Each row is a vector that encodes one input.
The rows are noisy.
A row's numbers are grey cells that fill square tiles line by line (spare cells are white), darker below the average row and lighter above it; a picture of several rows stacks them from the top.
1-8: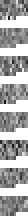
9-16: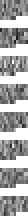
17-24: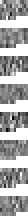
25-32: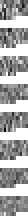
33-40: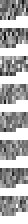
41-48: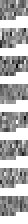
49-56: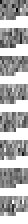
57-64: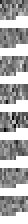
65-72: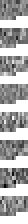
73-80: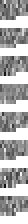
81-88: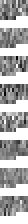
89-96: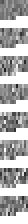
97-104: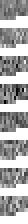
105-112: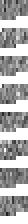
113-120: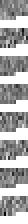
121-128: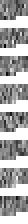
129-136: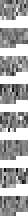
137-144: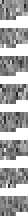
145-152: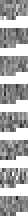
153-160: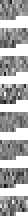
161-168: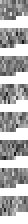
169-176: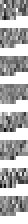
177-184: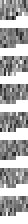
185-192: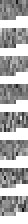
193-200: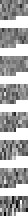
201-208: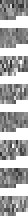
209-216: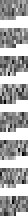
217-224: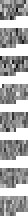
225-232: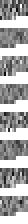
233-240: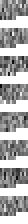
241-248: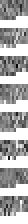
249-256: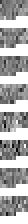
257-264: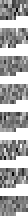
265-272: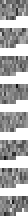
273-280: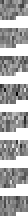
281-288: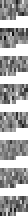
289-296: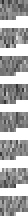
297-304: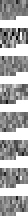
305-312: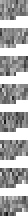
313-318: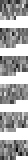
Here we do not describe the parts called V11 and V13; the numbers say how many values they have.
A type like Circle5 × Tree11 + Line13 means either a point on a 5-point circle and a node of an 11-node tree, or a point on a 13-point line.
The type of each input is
Circle6 + Label6 × (Line6 + V13) + V11.
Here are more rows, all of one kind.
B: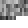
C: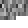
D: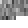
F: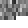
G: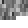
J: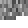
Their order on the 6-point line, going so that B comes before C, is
B, C, J, G, F, D.
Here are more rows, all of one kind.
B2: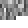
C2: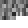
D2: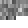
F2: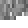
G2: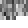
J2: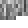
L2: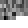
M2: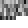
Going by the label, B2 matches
F2 and J2.
